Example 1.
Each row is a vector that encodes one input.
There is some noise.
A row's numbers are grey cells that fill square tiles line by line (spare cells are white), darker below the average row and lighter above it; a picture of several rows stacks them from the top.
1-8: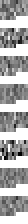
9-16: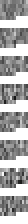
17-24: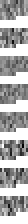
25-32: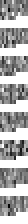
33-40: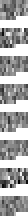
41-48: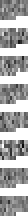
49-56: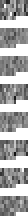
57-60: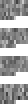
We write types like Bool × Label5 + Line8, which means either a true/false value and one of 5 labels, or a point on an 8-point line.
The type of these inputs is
Bool × (Tree8 + Unit).
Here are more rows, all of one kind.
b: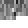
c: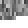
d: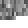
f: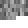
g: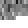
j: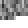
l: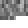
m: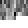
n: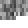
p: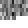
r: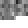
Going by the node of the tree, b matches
g, j and r.
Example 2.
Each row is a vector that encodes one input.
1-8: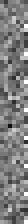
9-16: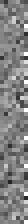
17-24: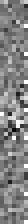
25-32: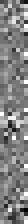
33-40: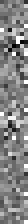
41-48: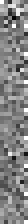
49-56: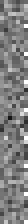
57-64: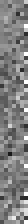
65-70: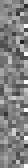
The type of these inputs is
List2(Line5).
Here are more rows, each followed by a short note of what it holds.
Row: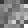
a list of one item
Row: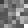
a list of one item
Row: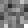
a list of one item
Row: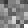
a list of one item
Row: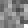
a list of two items
